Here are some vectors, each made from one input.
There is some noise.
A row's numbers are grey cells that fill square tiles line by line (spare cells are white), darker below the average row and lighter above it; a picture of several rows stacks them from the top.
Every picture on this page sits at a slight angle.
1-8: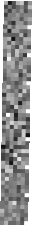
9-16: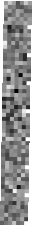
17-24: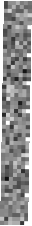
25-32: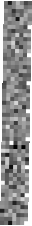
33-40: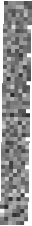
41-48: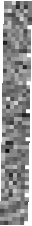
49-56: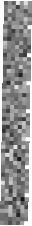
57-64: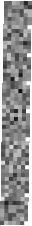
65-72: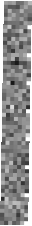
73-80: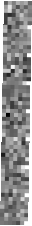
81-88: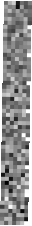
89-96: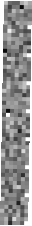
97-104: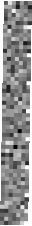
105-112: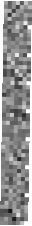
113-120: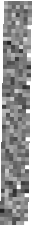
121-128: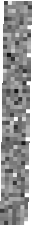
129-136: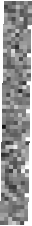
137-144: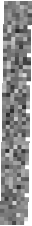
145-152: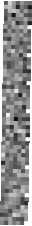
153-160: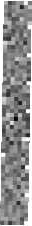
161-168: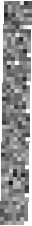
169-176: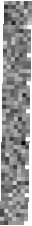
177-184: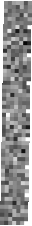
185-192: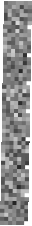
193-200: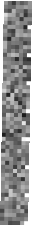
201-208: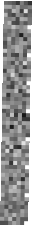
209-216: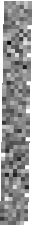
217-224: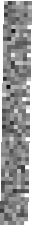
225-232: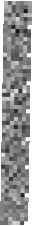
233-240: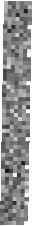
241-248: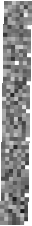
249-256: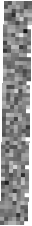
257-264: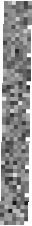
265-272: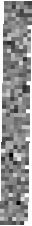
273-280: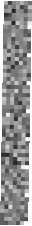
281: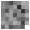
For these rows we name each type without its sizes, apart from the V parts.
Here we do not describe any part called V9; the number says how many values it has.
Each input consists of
a point on a line, a node of a tree and a value of V9, together with either a fixed value, or three true/false values.
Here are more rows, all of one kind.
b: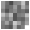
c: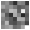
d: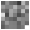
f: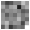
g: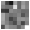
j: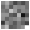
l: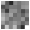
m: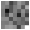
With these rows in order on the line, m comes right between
d and l.
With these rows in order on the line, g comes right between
f and l.
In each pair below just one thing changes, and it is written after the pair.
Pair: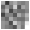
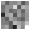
the value of V9
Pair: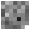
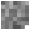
one of the three true/false values
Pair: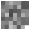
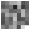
one of the three true/false values
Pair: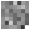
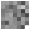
the value of V9
